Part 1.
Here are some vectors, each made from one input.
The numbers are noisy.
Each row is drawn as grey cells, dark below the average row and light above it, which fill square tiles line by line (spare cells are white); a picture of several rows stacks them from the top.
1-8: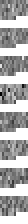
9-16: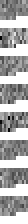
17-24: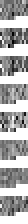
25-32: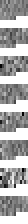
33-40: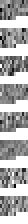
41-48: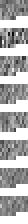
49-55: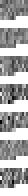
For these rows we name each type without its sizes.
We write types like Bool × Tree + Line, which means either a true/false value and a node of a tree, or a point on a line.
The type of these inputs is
Bool × Tree.
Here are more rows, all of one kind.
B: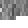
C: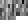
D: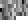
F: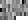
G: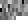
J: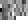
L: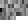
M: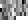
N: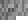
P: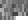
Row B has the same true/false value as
N and P.
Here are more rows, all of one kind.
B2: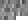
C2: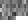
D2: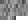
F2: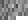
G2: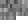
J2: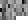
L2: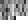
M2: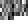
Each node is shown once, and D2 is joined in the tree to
B2, F2 and M2.
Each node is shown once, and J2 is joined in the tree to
L2.
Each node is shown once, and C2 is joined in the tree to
B2.
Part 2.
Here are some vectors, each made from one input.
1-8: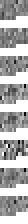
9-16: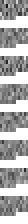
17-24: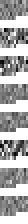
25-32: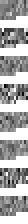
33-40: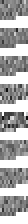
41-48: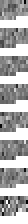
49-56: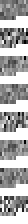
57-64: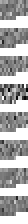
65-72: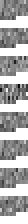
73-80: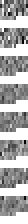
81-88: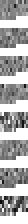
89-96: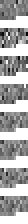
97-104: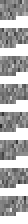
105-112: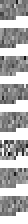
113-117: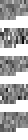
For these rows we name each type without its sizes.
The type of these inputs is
Bool × Bool × Bool × Bool + Label.
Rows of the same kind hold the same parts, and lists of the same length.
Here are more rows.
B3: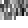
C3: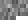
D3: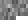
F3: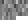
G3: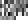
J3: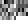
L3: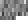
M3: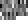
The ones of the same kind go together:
B3, G3, J3, M3
C3, D3, F3, L3

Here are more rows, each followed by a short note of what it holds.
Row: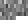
four true/false values
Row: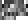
a label
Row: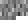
four true/false values
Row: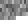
four true/false values
